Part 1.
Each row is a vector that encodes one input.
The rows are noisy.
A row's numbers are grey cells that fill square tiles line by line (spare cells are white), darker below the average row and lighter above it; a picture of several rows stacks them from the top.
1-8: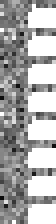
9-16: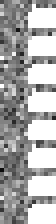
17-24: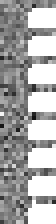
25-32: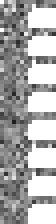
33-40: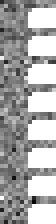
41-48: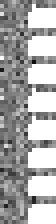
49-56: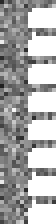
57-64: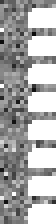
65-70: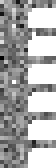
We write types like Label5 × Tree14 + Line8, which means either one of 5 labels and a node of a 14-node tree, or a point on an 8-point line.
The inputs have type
Line5 × (Tree9 + Unit).
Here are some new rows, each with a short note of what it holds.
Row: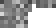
a point on a 5-point line
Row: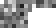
a point on a 5-point line
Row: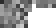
a point on a 5-point line
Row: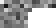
a point on a 5-point line and a node of a 9-node tree
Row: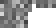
a point on a 5-point line
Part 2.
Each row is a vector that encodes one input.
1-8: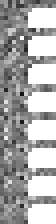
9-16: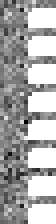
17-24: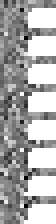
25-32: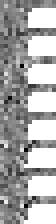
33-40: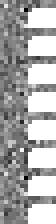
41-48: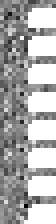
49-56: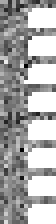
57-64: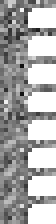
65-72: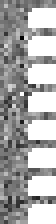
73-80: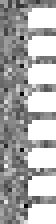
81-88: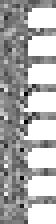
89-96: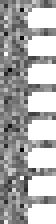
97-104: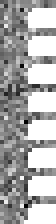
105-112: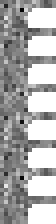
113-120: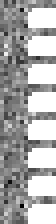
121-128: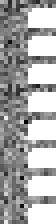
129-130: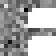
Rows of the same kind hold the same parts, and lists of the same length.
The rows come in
2 kinds.
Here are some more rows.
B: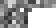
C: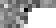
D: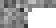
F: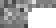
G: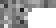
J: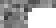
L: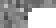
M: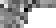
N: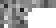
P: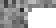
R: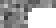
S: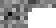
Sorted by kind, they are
B, C, J, L, M, R, S
D, F, G, N, P

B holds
a node of a 9-node tree.
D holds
a point on an 8-point line.
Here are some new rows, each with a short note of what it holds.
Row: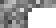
a node of a 9-node tree
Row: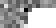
a node of a 9-node tree
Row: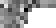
a node of a 9-node tree
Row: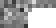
a point on an 8-point line
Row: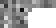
a point on an 8-point line
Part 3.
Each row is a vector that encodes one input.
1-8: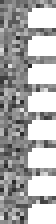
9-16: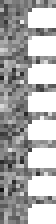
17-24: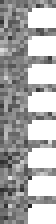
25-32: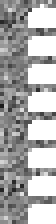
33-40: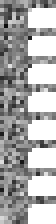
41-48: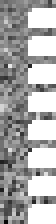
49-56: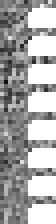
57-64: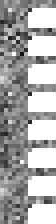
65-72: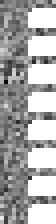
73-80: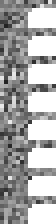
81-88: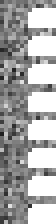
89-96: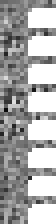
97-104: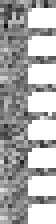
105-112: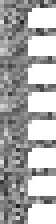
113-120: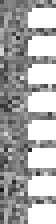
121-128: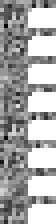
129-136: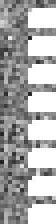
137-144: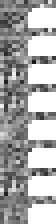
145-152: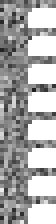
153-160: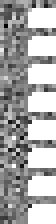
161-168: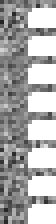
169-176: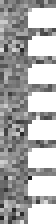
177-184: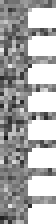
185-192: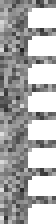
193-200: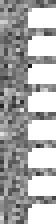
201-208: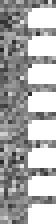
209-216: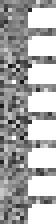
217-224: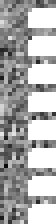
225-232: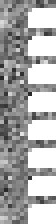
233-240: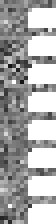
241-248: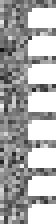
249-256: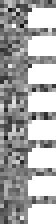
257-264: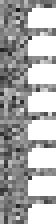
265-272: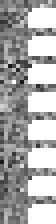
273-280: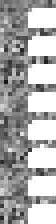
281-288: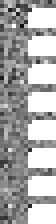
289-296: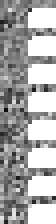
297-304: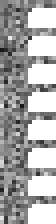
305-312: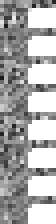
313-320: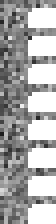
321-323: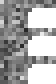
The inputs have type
List2(Line8).
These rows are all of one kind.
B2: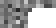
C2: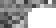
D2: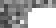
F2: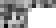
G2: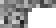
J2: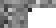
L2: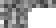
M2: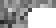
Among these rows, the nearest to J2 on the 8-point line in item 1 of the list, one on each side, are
B2 and D2.
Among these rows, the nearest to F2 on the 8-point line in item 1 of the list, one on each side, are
B2 and G2.
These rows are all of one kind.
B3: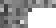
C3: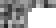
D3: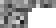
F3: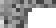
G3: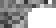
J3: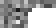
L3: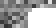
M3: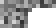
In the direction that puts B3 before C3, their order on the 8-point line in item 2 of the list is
D3, M3, J3, F3, B3, C3, G3, L3.
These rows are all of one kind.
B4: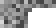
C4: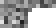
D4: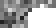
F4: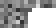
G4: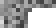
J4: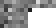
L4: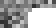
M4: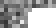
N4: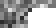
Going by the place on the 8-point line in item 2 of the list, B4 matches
G4 and N4.
